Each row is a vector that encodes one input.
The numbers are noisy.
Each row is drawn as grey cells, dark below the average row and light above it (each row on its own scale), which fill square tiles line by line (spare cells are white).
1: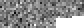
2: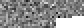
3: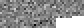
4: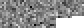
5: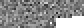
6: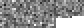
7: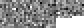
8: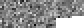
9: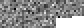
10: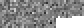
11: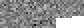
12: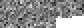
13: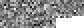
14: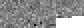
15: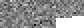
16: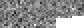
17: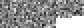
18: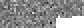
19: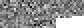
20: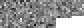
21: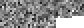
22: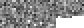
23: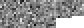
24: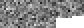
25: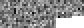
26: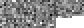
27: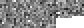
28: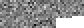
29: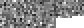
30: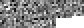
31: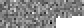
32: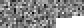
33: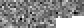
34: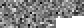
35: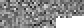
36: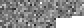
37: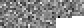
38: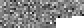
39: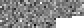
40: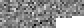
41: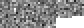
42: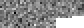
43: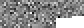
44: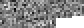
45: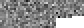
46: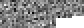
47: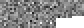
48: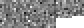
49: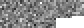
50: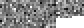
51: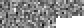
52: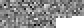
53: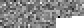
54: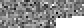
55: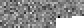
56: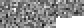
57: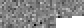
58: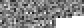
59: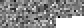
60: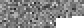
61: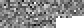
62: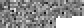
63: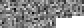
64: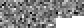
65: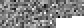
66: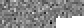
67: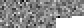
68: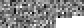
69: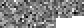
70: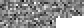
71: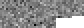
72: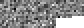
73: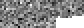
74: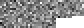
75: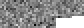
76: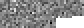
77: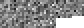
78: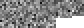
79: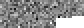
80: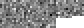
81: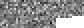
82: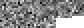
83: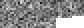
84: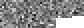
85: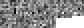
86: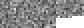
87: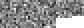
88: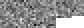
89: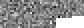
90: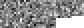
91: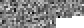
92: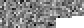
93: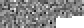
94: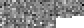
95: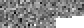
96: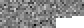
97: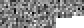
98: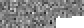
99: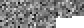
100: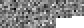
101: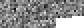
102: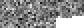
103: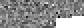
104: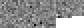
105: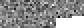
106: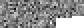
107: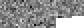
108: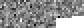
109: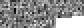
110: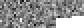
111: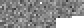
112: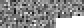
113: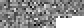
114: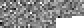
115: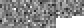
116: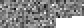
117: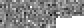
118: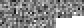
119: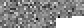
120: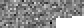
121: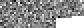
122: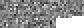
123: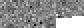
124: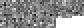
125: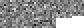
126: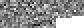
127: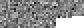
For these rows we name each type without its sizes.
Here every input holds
a point on a line and a true/false value.
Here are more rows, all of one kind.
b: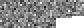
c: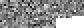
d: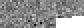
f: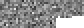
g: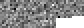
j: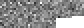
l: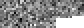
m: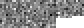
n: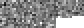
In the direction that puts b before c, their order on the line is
l, g, n, m, j, b, f, c, d.
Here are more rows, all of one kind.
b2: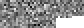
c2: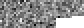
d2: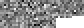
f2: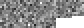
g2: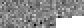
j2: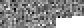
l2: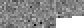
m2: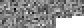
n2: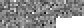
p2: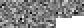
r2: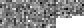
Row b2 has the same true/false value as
d2, n2, p2 and r2.
